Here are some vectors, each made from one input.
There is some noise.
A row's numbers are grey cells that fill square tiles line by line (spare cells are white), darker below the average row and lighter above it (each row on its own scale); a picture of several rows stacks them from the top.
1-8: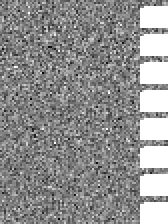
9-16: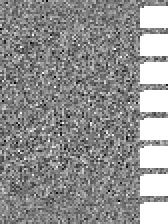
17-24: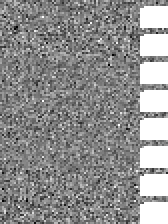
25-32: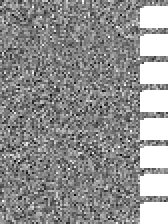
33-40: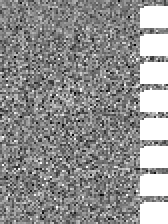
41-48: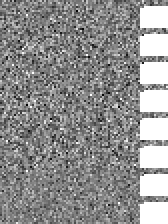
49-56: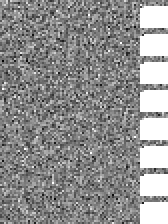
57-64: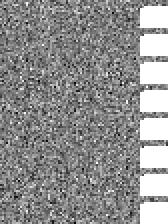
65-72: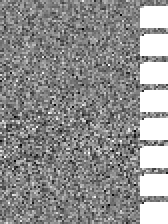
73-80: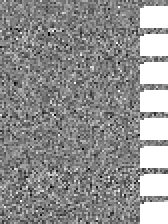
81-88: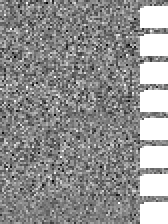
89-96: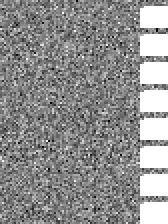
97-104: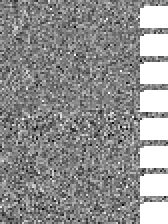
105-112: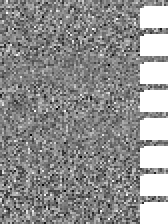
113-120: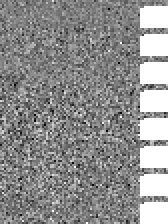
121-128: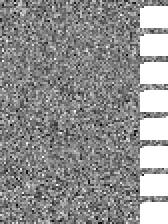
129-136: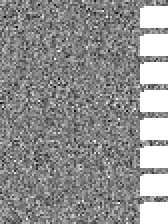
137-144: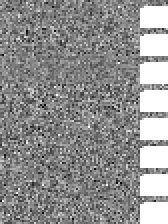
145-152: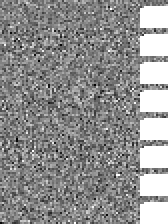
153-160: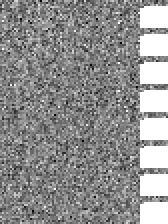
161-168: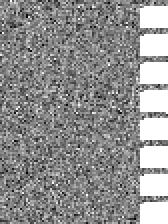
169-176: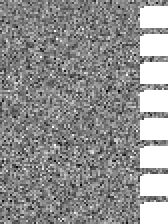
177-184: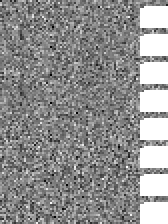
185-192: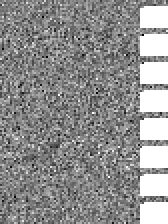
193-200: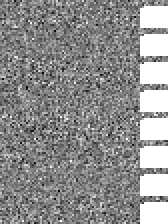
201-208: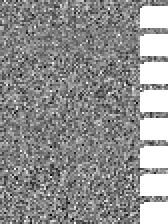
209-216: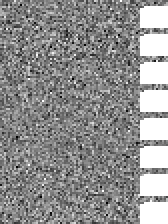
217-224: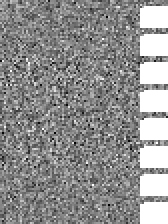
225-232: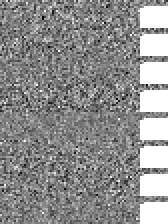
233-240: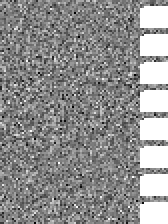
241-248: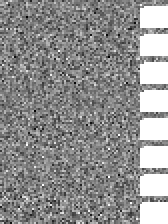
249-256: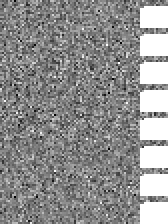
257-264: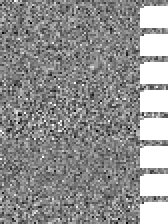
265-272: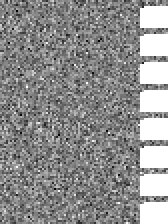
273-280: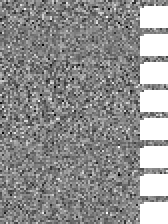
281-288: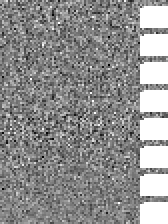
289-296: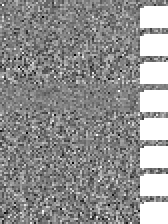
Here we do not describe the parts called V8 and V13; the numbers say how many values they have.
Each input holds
a value of V13, together with either a point on a 5-point circle and a true/false value, or a value of V8.
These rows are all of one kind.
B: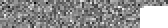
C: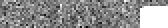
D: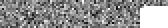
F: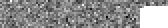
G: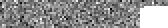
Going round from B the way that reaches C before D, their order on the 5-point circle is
B, C, F, G, D.
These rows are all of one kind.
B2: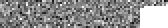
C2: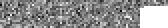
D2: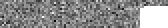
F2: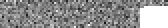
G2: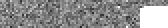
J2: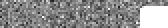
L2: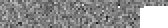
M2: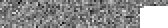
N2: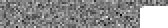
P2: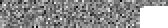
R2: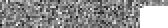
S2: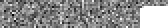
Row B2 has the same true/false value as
F2 and L2.
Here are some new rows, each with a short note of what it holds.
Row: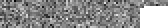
a value of V8 and a value of V13
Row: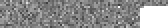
a point on a 5-point circle, a true/false value and a value of V13
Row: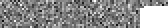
a value of V8 and a value of V13
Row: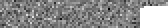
a value of V8 and a value of V13
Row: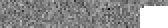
a value of V8 and a value of V13
